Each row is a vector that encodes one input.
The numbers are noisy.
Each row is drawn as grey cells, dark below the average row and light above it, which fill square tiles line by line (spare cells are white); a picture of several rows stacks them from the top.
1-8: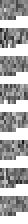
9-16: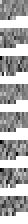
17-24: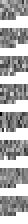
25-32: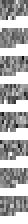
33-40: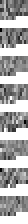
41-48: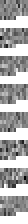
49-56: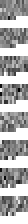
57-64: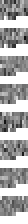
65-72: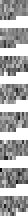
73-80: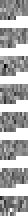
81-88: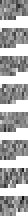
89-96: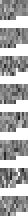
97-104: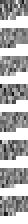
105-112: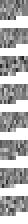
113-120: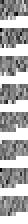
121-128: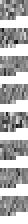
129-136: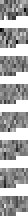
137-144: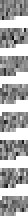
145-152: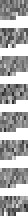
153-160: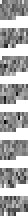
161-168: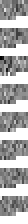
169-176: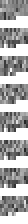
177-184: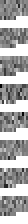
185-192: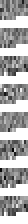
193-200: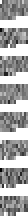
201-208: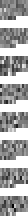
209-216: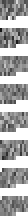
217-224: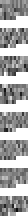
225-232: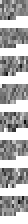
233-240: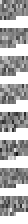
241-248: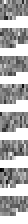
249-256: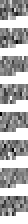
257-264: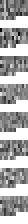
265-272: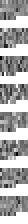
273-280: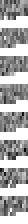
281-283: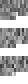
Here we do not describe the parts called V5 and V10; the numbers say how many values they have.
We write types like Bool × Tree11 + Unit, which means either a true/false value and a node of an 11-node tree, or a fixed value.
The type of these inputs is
(Bool × Bool × Bool + V10) × V5 + Line4.
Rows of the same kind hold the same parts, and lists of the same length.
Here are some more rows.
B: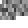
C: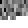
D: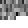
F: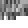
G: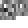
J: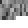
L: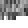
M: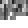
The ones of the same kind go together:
B, G
C, D, J, M
F, L

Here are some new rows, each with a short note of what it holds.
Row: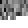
a value of V5 and a value of V10
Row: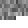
three true/false values and a value of V5
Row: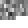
three true/false values and a value of V5
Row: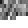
a value of V5 and a value of V10
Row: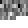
a value of V5 and a value of V10
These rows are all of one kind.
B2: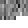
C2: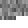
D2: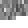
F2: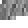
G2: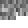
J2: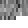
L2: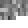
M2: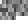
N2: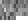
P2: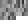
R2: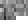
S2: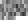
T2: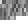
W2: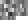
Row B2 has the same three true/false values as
F2, R2 and T2.
